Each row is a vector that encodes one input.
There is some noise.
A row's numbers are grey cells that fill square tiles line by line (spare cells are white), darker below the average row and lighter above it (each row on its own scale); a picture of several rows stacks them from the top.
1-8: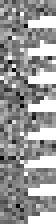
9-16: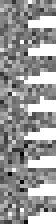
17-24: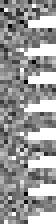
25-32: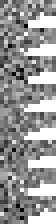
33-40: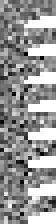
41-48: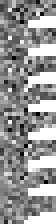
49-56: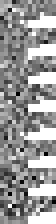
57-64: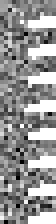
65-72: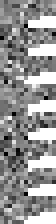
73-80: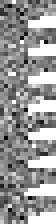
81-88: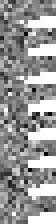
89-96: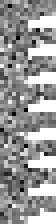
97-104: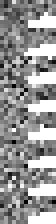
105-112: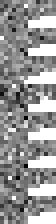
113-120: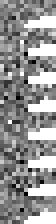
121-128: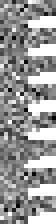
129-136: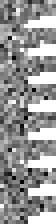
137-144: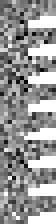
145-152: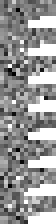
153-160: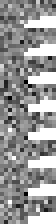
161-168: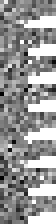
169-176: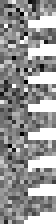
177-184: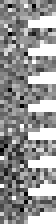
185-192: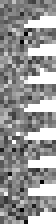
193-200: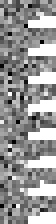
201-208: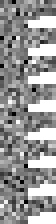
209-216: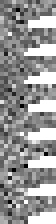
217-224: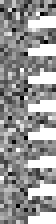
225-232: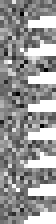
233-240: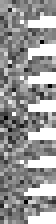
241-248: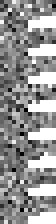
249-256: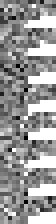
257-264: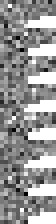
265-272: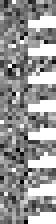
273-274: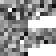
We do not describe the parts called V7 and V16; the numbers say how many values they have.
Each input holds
a value of V7 and a value of V16, together with a list of up to two points on a 15-point circle.
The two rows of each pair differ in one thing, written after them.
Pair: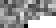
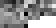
the value of V16
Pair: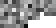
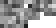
the value of V7
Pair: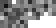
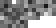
the place on the 15-point circle in item 1 of the list
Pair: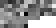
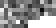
the value of V7
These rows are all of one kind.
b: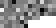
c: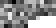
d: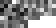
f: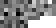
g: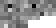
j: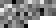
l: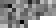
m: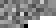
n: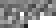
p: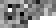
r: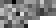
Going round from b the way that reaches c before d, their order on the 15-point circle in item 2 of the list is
b, n, j, c, f, r, g, p, l, m, d.
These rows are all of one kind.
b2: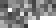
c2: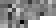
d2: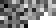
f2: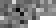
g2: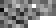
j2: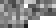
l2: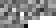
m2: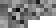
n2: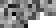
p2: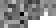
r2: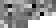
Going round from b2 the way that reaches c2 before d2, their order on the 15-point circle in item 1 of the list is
b2, c2, m2, f2, n2, g2, j2, d2, l2, p2, r2.
